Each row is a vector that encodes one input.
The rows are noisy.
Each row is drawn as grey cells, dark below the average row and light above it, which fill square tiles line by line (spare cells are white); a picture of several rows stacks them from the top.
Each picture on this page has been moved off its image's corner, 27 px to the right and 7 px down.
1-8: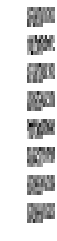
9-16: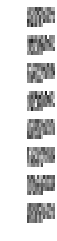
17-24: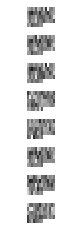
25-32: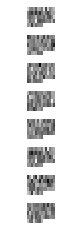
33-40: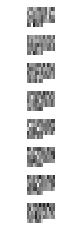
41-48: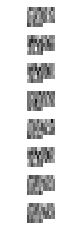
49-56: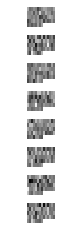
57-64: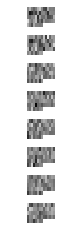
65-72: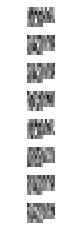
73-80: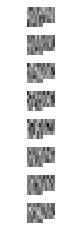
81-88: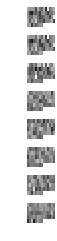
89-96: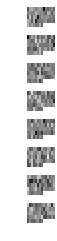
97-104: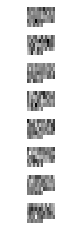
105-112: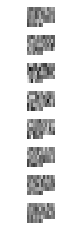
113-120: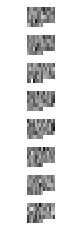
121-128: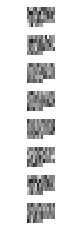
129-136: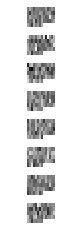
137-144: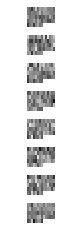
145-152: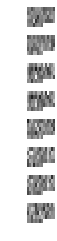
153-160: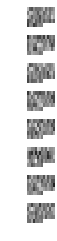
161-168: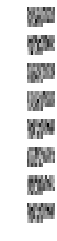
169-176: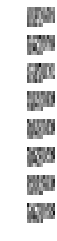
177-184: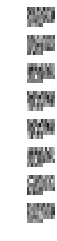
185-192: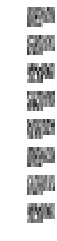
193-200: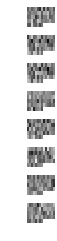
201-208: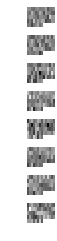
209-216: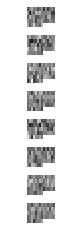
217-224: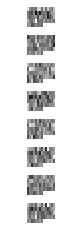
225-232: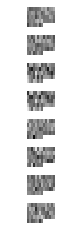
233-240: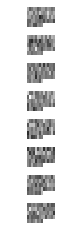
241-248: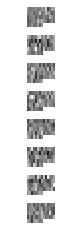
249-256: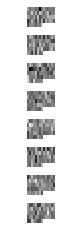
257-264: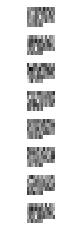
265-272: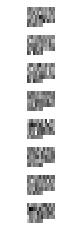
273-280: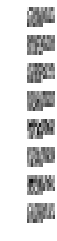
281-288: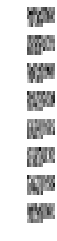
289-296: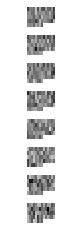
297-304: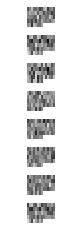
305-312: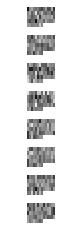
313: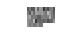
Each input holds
a point on a 13-point line, together with a list of up to two points on an 8-point line.
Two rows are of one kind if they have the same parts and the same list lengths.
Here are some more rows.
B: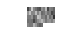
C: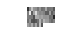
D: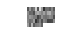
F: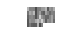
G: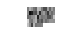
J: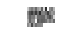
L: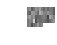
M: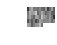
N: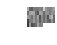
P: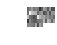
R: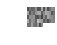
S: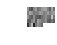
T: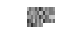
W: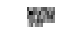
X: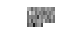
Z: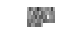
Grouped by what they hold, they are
B, C, D, F, L, M, N, R, S, T, X, Z
G, J, W
P

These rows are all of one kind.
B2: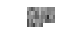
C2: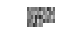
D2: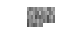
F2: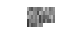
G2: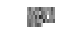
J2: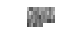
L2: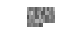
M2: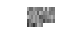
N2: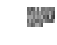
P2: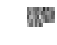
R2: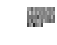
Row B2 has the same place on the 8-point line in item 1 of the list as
D2, F2, M2 and N2.
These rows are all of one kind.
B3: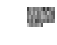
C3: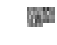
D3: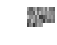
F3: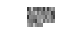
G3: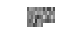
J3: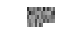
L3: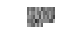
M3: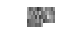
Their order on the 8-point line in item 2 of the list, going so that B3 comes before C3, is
L3, D3, J3, M3, G3, F3, B3, C3.
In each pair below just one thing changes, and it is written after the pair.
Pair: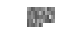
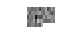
the place on the 8-point line in item 1 of the list
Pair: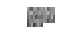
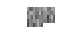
the place on the 8-point line in item 1 of the list
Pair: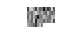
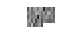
the place on the 8-point line in item 2 of the list
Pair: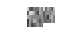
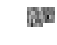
the place on the 13-point line
